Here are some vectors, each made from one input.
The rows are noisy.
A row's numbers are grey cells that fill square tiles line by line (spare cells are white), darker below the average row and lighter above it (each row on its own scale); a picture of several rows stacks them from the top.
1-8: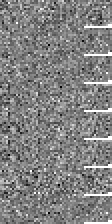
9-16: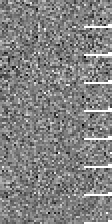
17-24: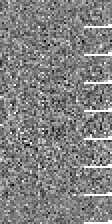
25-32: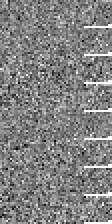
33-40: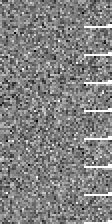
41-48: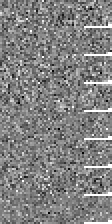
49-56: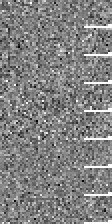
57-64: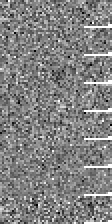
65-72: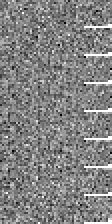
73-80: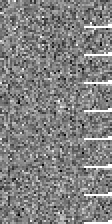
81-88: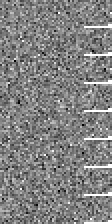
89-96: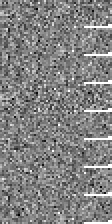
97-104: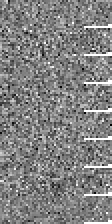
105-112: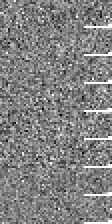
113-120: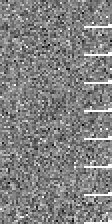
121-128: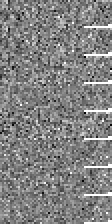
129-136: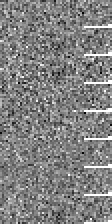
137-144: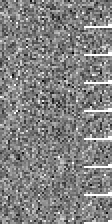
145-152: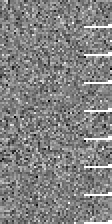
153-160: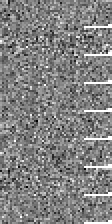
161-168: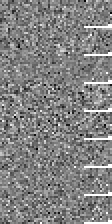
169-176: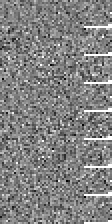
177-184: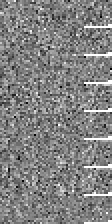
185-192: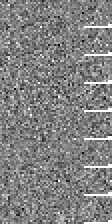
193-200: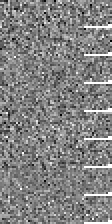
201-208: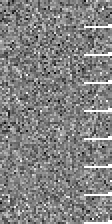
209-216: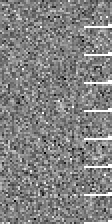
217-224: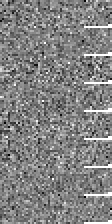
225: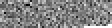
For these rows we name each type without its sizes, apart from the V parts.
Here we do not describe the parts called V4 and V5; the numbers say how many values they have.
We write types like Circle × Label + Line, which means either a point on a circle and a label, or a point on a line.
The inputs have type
(Bool × Bool × Bool + Tree) × V5 + Line + V4.
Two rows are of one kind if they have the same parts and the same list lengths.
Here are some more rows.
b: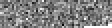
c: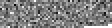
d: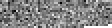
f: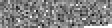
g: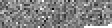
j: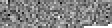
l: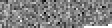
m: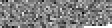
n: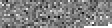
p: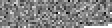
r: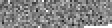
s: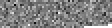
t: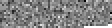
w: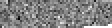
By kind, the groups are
b, l, n
c, p, s
d, j, t, w
f, g, m, r

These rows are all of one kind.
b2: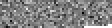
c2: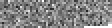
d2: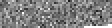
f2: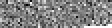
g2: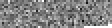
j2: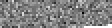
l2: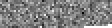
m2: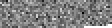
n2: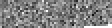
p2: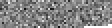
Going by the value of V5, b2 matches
j2, l2 and m2.
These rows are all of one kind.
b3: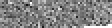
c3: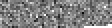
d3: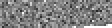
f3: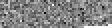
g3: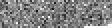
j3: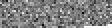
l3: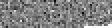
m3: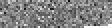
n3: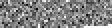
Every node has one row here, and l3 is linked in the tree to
g3.
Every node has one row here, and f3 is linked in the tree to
m3 and n3.
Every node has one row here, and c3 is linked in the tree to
b3 and j3.
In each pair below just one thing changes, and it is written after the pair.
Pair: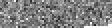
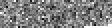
one of the three true/false values
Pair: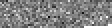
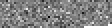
one of the three true/false values
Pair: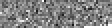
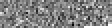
one of the three true/false values
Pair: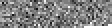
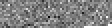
the value of V5
